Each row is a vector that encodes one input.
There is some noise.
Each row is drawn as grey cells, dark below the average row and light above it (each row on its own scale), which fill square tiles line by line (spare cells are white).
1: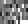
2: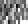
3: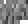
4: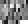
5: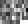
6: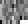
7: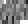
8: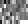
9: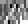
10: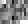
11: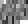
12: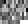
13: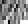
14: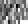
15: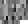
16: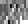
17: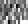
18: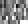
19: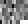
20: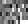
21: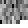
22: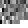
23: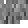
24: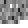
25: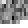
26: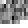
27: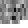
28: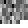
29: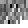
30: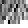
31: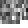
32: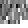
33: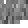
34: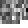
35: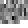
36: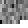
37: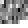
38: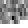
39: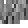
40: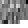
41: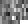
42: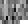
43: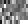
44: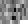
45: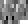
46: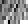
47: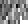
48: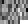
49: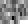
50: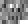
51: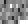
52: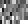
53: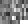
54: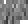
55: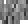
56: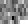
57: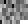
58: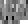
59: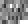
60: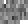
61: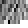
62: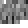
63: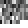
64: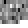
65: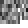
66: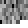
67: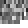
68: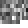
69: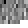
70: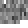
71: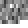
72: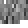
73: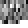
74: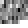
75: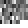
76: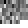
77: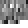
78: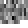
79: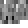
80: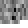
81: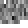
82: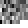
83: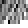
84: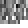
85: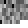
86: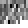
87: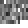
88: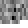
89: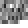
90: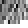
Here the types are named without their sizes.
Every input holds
a point on a line, together with either a point on a line, or three true/false values.
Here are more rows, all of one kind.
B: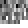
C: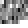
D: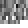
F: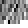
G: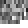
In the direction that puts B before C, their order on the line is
F, G, B, D, C.
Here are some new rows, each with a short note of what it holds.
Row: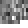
a point on a line and three true/false values
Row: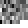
a point on each of two lines
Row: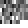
a point on each of two lines
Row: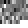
a point on each of two lines
